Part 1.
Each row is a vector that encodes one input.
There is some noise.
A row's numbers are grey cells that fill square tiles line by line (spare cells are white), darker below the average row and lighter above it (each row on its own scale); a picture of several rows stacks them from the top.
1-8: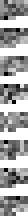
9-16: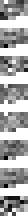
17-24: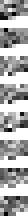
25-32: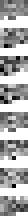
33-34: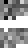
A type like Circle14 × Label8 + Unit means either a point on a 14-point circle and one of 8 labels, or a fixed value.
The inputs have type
Bool × Bool × Bool + Unit.
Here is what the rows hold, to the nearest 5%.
About 15% of them hold a fixed value. The rest hold three true/false values.
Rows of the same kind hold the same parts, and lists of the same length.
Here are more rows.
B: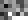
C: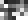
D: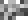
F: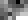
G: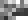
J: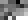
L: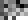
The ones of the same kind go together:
B, D, F, G, J, L
C

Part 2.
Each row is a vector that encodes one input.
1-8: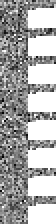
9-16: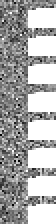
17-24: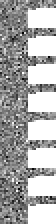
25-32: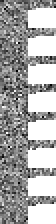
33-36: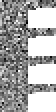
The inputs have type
Label8.
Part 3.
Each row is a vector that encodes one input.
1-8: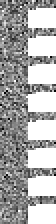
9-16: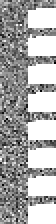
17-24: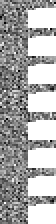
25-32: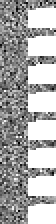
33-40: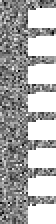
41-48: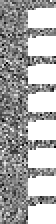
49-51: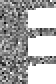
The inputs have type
Label7.
